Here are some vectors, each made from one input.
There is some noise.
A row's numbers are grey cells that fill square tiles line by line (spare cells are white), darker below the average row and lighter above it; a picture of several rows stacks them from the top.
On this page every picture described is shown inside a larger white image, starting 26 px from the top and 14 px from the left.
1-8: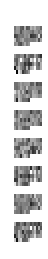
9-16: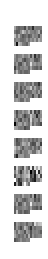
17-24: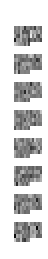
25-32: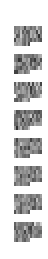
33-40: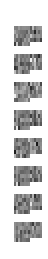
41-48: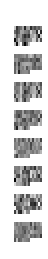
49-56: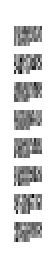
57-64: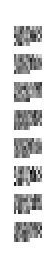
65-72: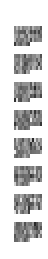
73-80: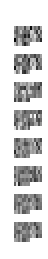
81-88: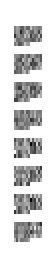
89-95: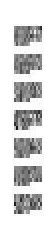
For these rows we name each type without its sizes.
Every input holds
a label and a point on a line.
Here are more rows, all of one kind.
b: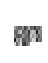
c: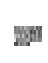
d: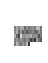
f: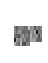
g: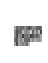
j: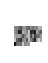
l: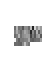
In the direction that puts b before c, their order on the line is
f, b, d, j, c, l, g.
